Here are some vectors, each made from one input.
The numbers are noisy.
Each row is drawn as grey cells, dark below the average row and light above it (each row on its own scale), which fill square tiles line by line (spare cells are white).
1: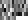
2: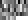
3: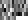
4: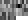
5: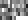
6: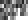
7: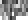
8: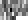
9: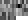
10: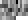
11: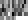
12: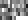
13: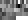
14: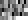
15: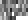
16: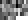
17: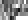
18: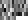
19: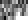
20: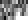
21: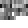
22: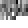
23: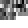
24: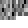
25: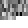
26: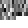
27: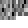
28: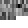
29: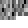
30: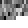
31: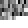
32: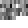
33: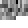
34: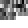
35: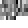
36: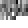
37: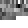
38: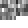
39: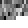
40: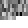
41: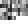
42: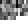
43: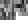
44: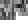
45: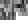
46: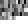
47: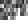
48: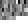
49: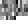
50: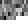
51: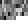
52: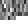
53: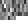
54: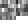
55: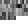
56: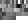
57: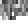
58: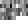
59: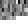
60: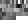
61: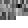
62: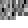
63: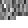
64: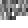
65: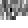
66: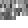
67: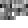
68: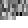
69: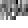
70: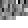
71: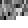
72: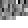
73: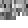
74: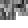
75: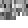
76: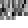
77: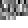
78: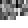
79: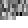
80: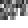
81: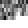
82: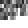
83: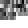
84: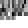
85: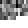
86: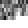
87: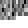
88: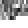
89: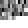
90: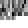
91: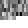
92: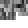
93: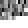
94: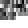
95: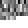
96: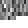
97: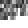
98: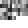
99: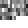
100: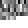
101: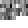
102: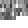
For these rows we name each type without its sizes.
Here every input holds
either a point on a line, or four true/false values.
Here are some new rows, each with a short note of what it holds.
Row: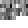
a point on a line
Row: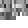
a point on a line
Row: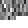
four true/false values
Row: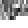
a point on a line
